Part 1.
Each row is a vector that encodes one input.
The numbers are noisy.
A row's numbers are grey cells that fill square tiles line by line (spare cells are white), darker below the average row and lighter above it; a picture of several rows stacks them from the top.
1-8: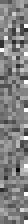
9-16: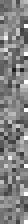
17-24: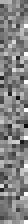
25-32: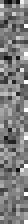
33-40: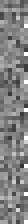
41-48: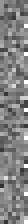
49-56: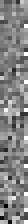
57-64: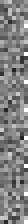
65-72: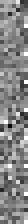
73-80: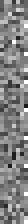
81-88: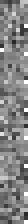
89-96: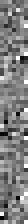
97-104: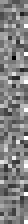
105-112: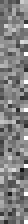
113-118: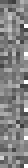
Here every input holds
either a point on an 8-point line, or a point on a 9-point line and a true/false value.
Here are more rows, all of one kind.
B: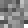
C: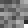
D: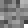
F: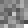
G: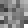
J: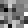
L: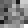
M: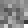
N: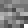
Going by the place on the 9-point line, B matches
D and F.
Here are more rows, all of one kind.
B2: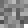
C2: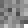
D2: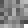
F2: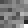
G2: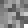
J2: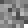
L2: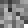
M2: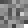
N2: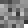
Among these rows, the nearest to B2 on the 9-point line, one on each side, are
L2 and N2.
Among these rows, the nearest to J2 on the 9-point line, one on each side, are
G2 and N2.
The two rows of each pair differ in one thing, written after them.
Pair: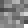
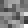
the true/false value
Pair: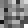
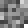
the true/false value
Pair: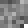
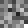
the true/false value
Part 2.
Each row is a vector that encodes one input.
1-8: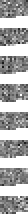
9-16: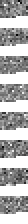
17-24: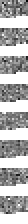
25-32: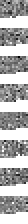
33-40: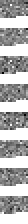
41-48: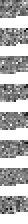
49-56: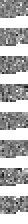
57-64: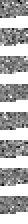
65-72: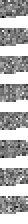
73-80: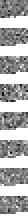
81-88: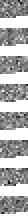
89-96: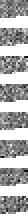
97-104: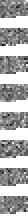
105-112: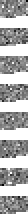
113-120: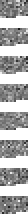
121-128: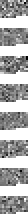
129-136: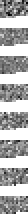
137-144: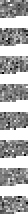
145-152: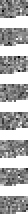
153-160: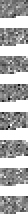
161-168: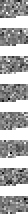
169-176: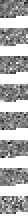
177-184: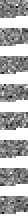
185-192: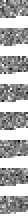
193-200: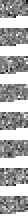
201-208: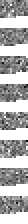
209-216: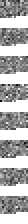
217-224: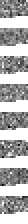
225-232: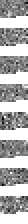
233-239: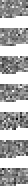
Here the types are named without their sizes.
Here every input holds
a point on a circle, a label and a true/false value.
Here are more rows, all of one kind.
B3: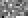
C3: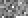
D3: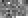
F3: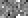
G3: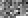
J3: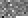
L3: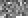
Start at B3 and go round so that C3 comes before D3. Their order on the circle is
B3, C3, F3, L3, D3, G3, J3.
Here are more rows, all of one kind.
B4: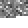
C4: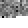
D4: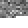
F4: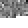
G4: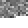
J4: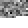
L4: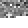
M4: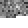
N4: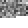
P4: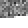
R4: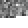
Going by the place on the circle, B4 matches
C4, P4 and R4.
